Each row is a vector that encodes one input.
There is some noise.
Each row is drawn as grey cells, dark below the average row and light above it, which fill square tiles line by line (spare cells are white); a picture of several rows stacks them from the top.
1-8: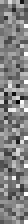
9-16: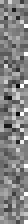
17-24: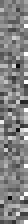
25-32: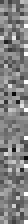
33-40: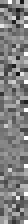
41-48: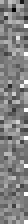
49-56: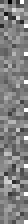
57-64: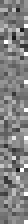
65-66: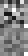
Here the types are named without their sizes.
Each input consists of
a list of points on a line.
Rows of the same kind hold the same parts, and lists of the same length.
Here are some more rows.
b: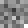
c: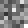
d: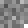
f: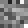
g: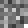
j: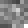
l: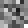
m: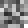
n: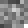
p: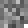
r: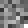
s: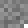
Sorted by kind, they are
b, d, m, s
c, f, g, l, p, r
j, n

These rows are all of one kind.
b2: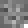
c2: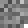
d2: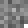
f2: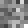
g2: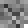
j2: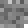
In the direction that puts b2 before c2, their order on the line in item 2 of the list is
j2, b2, g2, f2, c2, d2.
